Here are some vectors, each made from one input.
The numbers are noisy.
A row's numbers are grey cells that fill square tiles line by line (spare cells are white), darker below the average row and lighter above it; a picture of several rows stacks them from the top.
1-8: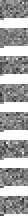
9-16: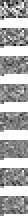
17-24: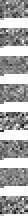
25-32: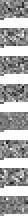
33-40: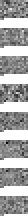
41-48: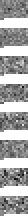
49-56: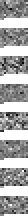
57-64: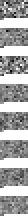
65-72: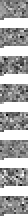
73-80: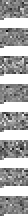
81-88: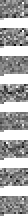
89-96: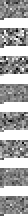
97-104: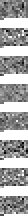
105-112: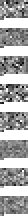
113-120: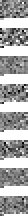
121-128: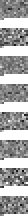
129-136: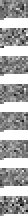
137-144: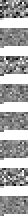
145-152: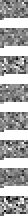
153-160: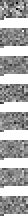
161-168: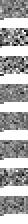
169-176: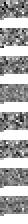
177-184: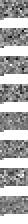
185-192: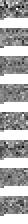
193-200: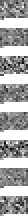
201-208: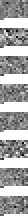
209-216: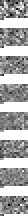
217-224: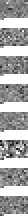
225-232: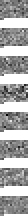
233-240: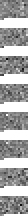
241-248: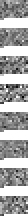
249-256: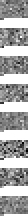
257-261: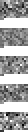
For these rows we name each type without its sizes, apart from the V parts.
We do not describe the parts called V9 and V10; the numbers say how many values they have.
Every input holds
a value of V9 and a value of V10, together with either a node of a tree, or four true/false values.
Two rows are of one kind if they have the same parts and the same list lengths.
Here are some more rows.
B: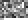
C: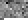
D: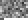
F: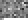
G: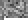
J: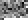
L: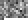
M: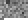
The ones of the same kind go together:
B, D, G, J, L
C, F, M

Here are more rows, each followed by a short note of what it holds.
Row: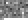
four true/false values, a value of V9 and a value of V10
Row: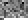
a node of a tree, a value of V9 and a value of V10
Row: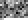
four true/false values, a value of V9 and a value of V10
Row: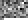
a node of a tree, a value of V9 and a value of V10
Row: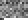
a node of a tree, a value of V9 and a value of V10
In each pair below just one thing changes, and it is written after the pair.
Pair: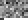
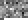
the node of the tree
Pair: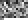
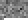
the value of V9
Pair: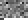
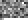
the node of the tree
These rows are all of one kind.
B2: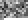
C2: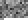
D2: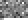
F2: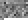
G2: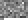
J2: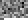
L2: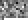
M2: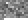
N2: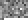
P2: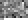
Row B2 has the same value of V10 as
M2 and N2.
